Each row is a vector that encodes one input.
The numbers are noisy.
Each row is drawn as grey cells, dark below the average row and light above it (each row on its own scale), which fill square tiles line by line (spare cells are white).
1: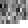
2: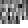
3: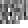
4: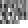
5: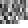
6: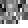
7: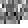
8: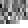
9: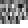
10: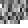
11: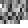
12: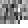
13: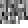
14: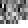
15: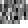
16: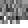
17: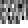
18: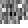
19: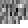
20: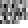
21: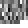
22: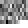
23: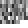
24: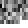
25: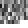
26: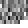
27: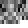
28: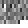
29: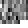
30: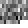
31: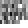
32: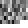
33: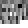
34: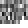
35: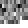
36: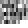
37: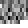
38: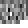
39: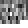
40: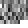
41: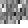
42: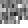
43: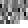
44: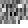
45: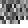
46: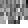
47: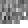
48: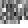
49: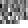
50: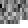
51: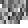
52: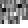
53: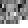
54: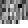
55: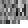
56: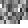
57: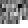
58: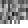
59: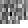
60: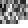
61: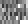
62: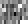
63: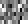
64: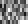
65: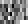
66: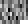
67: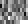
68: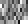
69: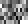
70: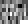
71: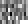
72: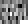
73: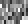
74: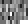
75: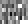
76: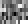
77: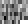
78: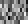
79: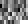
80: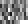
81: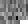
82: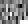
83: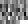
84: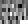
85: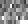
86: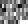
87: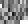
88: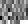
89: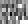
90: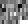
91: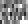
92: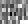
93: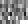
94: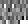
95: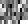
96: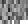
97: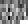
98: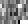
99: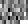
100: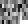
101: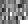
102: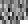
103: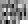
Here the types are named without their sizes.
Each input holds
a label, together with either a point on a line, or three true/false values.
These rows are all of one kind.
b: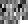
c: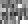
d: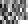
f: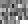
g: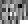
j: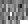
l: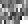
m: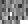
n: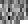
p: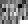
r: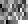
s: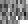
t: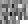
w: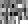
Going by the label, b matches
c, f, j and w.
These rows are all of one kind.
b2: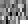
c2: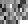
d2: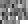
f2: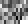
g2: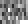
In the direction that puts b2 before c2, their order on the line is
b2, c2, d2, g2, f2.
